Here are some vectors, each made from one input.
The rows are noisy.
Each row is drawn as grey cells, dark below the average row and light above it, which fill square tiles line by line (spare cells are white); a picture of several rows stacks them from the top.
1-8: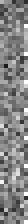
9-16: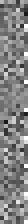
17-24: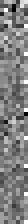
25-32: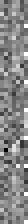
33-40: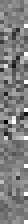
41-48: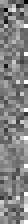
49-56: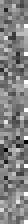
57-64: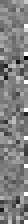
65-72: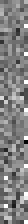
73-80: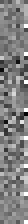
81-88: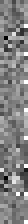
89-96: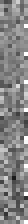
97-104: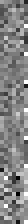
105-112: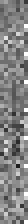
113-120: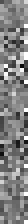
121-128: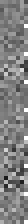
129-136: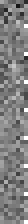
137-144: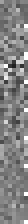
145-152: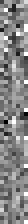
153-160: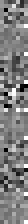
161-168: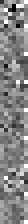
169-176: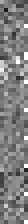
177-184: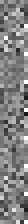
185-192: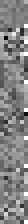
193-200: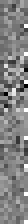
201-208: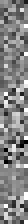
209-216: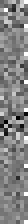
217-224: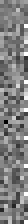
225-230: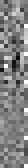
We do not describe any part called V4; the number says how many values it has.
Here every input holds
a point on a 7-point line, together with either a point on a 7-point line, or a value of V4.
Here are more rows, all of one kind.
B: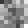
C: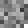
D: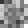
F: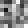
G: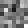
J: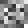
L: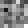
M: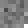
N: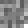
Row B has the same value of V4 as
C and D.
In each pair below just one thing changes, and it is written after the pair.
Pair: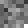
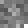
the value of V4
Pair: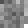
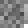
the value of V4
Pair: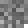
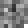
the value of V4
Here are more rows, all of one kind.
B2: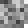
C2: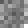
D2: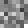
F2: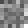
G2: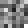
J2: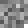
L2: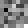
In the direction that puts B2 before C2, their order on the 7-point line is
B2, L2, F2, C2, J2, D2, G2.
